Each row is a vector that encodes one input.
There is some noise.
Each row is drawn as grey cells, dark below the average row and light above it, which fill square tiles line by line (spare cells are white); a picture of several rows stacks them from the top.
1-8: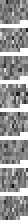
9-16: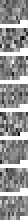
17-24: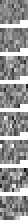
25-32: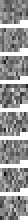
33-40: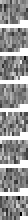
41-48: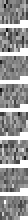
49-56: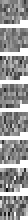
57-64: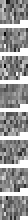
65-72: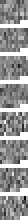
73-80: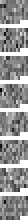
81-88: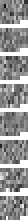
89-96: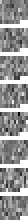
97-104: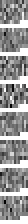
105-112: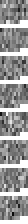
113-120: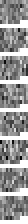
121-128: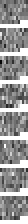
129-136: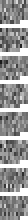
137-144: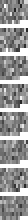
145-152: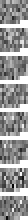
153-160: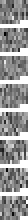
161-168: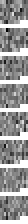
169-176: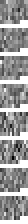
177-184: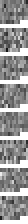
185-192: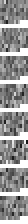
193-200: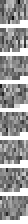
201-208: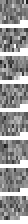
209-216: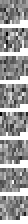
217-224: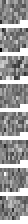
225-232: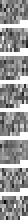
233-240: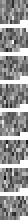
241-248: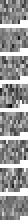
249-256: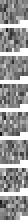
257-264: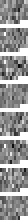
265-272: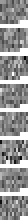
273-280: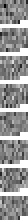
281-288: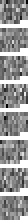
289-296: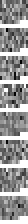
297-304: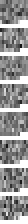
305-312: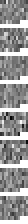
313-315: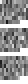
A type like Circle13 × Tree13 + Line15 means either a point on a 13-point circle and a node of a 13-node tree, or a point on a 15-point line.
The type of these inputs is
Bool × (Tree12 + Tree16).
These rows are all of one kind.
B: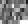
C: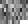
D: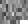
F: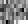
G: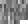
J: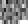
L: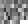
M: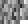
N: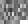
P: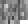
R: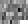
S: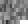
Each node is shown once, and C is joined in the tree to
B.
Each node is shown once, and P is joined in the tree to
L and N.
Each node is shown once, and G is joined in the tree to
R.
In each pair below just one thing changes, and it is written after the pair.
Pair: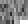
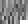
the true/false value
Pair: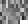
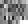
the node of the tree
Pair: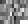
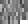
the node of the tree
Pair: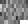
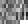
the true/false value
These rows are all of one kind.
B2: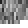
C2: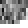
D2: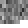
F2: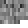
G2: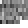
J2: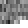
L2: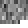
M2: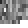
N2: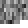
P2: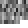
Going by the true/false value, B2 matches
C2, F2, M2 and N2.
